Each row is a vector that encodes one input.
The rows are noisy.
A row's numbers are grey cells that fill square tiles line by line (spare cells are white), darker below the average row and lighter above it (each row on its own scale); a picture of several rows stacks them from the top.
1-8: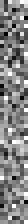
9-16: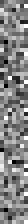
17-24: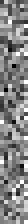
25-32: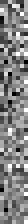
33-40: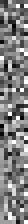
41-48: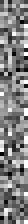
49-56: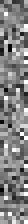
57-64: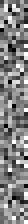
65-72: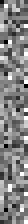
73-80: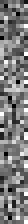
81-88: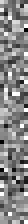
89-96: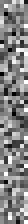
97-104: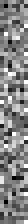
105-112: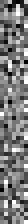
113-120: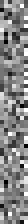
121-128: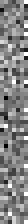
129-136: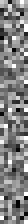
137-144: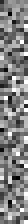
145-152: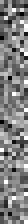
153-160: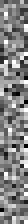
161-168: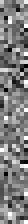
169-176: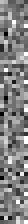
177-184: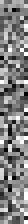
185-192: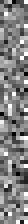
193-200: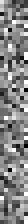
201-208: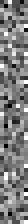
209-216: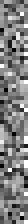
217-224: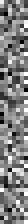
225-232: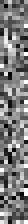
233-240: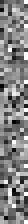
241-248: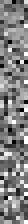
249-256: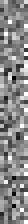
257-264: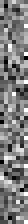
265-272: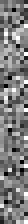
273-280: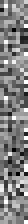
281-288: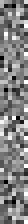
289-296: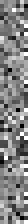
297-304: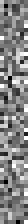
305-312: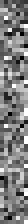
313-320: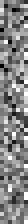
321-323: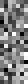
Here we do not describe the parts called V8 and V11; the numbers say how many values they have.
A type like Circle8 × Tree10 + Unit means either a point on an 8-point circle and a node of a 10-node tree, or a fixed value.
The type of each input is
Label6 × Label6 × Label6 × (Line9 + V8) × V11.
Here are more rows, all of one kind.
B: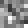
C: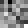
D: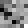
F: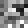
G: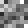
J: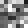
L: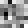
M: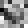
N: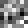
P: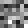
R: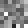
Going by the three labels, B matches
C and L.
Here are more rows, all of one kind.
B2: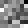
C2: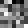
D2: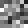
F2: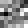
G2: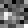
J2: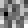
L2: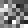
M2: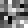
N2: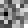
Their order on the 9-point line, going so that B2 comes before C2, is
M2, L2, B2, D2, J2, N2, C2, F2, G2.
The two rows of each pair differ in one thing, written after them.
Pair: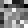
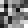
the place on the 9-point line
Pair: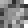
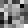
the value of V11
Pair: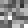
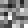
one of the three labels
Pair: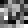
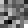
one of the three labels
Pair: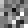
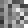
one of the three labels
